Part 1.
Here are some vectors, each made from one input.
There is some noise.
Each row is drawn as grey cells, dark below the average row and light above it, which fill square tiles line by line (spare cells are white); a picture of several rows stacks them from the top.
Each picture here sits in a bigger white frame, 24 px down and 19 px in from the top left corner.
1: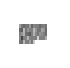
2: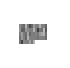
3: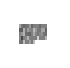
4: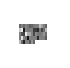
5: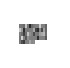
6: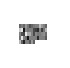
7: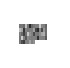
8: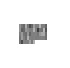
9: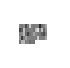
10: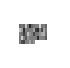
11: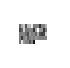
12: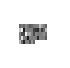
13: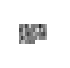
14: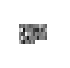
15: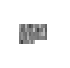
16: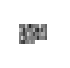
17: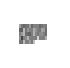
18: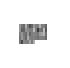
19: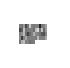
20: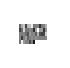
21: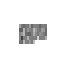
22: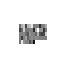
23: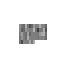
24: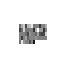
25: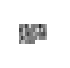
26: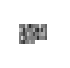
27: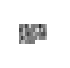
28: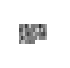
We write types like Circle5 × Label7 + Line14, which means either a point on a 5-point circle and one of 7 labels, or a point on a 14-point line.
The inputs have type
Line6.
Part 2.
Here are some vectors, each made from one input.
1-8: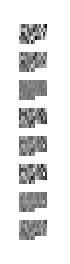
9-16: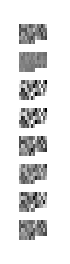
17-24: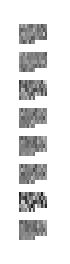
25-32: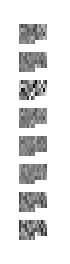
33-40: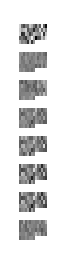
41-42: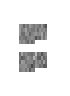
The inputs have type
Line5.
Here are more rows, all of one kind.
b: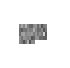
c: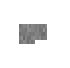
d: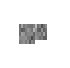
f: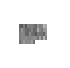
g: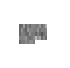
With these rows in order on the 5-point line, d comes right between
b and c.
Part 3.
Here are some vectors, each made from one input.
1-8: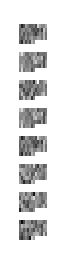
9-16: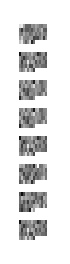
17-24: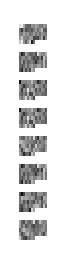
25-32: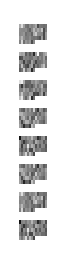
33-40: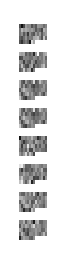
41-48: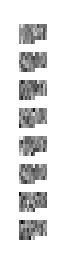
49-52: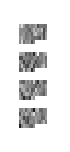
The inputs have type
Bool × Bool × Bool + Unit.
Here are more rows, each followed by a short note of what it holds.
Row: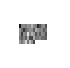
a fixed value
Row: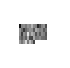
a fixed value
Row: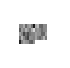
three true/false values
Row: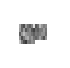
three true/false values
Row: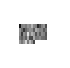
a fixed value
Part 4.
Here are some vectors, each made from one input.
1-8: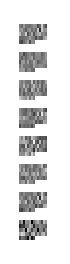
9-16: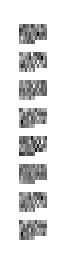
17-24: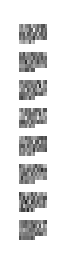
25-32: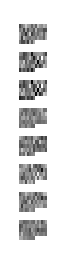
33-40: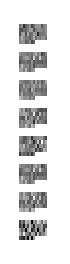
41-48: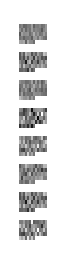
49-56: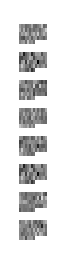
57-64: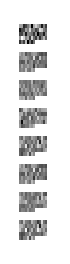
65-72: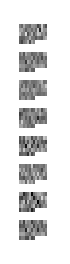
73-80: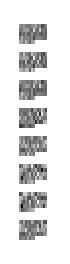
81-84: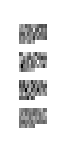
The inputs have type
Tree10.
